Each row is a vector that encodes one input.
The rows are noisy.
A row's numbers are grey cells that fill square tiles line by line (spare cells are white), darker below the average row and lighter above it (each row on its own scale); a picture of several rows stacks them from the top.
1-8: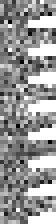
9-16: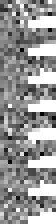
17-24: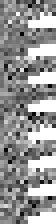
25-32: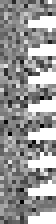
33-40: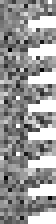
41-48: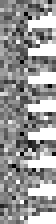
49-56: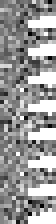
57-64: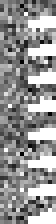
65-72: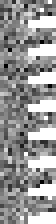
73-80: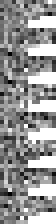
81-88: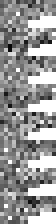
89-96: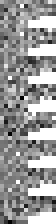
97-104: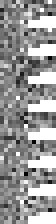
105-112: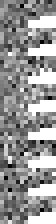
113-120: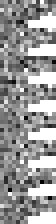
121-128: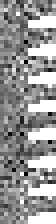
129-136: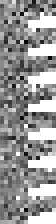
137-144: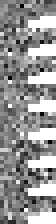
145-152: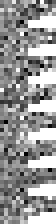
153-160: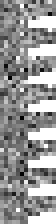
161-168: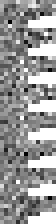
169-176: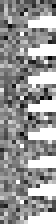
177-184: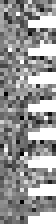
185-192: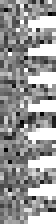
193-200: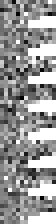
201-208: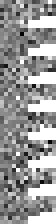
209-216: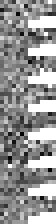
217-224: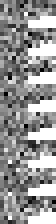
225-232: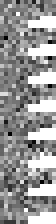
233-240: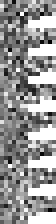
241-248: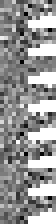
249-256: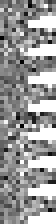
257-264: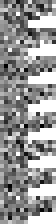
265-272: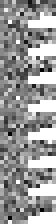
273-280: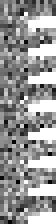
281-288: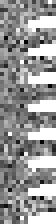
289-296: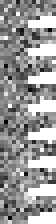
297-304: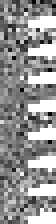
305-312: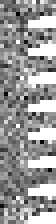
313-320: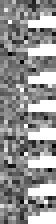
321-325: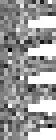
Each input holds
a true/false value, together with either a point on a 16-point circle, or a node of a 20-node tree.
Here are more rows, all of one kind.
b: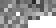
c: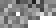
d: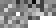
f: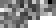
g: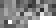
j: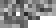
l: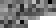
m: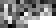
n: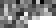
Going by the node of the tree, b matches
c, d and j.
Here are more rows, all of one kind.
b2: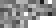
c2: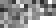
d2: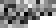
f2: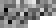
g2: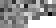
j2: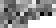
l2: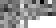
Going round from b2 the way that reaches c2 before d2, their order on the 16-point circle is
b2, g2, c2, f2, d2, l2, j2.
